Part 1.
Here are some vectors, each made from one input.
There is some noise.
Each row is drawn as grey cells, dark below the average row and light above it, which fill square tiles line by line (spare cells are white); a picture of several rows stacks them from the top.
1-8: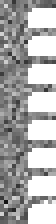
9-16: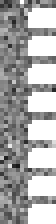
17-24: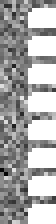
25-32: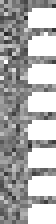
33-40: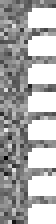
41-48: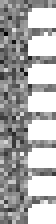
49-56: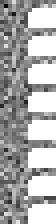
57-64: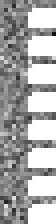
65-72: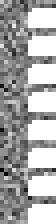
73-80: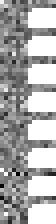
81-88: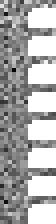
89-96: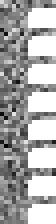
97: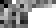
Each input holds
either a point on a 10-point circle, or a node of a 10-node tree and four true/false values.
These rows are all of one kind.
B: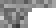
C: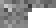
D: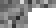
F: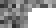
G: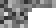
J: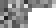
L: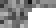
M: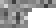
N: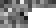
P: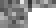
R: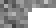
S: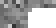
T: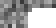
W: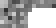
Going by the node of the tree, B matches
L, P and R.
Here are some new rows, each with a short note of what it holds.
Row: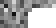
a point on a 10-point circle
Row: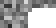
a point on a 10-point circle
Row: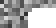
a point on a 10-point circle
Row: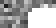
a point on a 10-point circle
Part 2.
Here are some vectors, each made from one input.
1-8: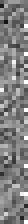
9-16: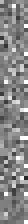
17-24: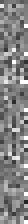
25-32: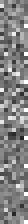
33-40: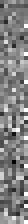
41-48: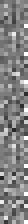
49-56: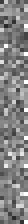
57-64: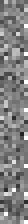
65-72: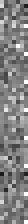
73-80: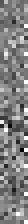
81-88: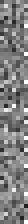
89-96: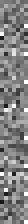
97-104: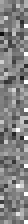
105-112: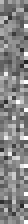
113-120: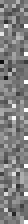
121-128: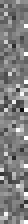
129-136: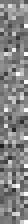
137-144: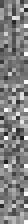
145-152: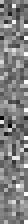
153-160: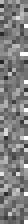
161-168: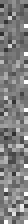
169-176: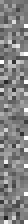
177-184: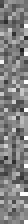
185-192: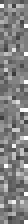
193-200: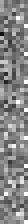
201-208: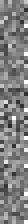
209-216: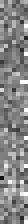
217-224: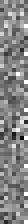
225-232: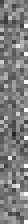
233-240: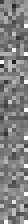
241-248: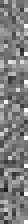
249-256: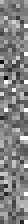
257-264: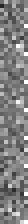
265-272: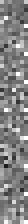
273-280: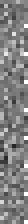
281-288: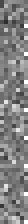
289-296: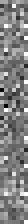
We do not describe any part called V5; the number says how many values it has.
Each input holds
either one of 8 labels, or a true/false value and a value of V5.
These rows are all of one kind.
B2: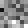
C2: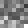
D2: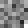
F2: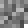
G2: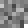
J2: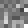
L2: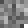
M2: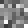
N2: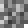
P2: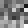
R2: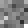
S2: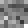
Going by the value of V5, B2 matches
J2, L2 and M2.
